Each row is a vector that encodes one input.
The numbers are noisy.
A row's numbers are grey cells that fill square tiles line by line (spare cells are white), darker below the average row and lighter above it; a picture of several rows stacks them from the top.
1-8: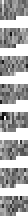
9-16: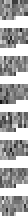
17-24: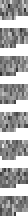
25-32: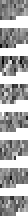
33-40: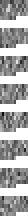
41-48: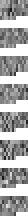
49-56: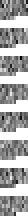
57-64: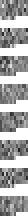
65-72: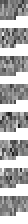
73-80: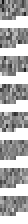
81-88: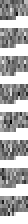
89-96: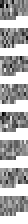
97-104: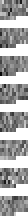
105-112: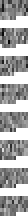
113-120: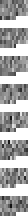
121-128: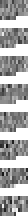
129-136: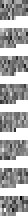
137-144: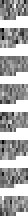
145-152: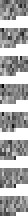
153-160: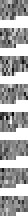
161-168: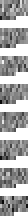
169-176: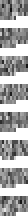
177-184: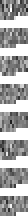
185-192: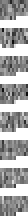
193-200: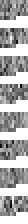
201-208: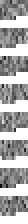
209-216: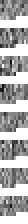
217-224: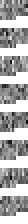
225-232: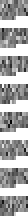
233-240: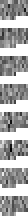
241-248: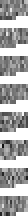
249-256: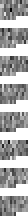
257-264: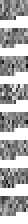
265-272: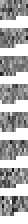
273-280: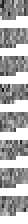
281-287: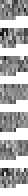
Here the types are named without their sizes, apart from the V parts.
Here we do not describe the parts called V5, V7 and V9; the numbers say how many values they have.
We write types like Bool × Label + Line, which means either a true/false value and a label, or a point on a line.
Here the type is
Bool × V5 + Label + (Line + V7) × V9.
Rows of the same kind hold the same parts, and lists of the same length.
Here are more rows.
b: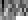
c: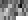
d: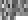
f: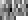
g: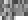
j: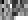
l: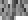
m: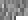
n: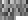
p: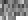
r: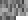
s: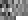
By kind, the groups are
b, c, p
d, g, j, l
f, n
m, r, s

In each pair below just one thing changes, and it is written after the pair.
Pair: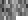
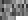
the value of V7
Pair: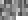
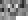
the value of V7
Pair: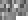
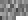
the value of V7
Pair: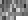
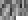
the value of V9
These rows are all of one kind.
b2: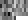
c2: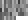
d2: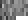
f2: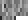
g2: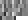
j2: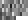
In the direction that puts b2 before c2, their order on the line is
j2, d2, f2, b2, g2, c2.
